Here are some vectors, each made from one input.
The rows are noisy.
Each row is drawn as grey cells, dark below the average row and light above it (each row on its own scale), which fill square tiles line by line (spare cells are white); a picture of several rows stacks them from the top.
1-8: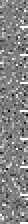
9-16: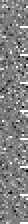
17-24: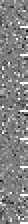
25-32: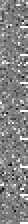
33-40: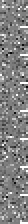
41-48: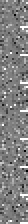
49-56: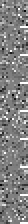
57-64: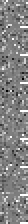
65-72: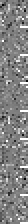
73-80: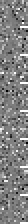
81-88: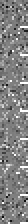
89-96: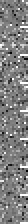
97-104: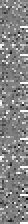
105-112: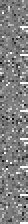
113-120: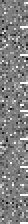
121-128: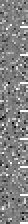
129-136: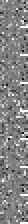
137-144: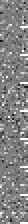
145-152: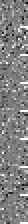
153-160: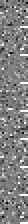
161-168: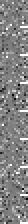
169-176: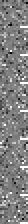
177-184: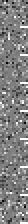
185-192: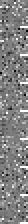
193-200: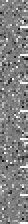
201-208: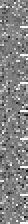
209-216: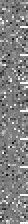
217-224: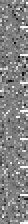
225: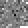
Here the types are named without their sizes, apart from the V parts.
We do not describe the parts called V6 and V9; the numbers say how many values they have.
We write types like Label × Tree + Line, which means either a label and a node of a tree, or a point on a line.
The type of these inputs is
(Bool × (Tree + V6) + Circle) × V9.
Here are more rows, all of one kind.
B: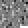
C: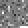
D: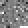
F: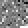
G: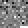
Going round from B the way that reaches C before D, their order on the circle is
B, G, C, D, F.
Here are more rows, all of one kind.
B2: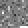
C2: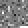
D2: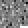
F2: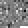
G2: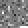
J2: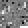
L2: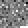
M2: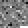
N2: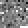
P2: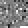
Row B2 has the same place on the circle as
C2, G2 and J2.
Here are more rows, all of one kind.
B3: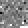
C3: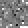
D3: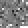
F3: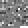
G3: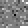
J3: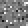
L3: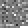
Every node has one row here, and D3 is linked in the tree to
F3 and G3.
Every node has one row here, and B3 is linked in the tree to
J3.
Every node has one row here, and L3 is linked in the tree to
C3.
